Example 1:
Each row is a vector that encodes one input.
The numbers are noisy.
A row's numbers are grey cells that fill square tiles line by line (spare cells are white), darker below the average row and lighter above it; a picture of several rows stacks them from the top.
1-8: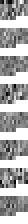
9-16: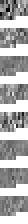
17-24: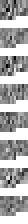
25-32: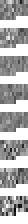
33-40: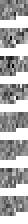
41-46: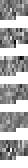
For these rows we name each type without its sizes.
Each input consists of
either a fixed value, or a node of a tree.
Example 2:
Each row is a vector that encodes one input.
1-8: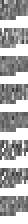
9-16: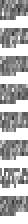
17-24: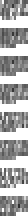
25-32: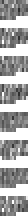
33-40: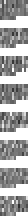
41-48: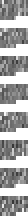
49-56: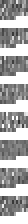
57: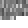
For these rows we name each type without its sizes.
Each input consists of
a point on a line.
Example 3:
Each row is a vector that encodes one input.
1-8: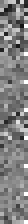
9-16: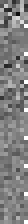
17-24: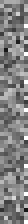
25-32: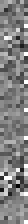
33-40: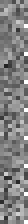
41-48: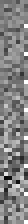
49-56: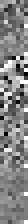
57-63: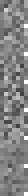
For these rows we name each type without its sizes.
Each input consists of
a point on a line.
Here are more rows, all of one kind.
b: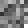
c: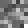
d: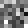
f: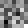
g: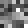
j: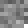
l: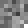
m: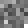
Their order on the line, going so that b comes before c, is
b, f, d, m, l, j, c, g.
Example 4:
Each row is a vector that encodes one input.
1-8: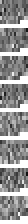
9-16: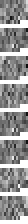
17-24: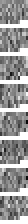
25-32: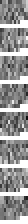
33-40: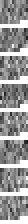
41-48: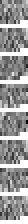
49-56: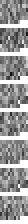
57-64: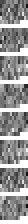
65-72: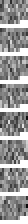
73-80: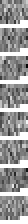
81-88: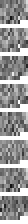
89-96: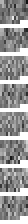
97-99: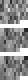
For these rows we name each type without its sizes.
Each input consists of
a point on a circle.
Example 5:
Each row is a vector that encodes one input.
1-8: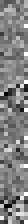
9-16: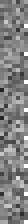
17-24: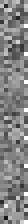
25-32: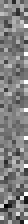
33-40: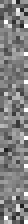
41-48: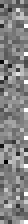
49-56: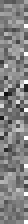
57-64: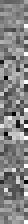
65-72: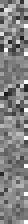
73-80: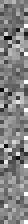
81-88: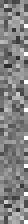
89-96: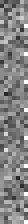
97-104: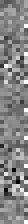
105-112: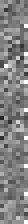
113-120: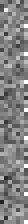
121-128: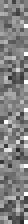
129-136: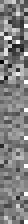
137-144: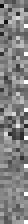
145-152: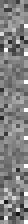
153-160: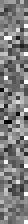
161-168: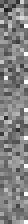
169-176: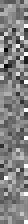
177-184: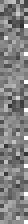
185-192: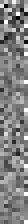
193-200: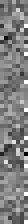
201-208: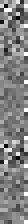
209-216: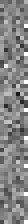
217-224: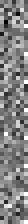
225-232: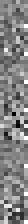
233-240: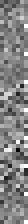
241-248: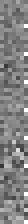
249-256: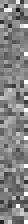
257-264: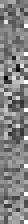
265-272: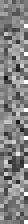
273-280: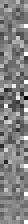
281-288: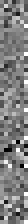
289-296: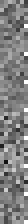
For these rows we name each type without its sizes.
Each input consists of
a point on a line.
